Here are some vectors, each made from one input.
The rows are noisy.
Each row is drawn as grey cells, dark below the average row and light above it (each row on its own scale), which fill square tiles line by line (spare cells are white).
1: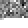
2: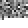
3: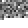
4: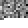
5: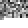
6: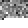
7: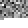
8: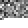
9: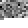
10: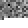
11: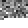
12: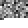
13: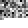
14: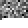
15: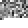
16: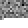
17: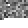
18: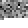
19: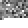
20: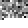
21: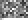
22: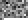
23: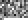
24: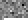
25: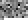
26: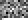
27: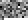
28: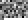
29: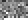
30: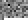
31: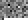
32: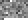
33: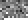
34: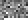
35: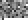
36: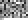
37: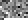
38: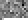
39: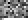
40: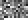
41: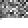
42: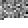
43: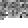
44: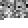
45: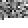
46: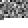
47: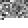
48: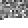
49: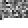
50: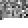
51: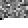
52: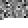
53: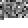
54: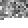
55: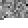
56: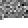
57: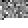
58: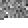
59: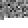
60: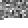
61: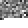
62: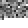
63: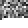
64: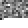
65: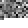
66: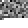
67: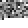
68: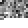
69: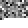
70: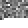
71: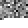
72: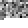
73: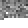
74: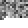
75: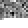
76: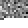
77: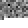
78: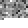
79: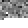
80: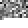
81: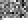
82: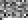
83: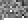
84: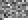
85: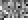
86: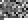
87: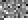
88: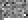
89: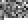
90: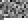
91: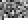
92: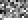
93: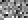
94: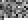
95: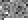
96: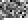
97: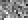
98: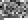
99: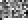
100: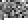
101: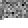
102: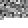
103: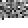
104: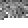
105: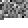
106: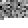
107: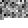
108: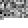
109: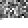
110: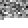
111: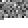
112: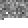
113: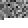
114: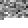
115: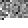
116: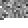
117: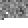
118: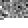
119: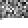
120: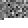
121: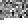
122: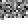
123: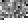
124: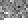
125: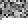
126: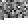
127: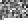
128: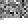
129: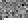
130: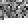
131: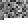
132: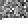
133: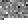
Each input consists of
either one of 5 labels, or a node of a 10-node tree.
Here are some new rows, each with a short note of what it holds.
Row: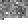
a node of a 10-node tree
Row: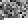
one of 5 labels
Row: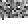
one of 5 labels
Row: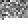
a node of a 10-node tree
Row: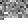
a node of a 10-node tree
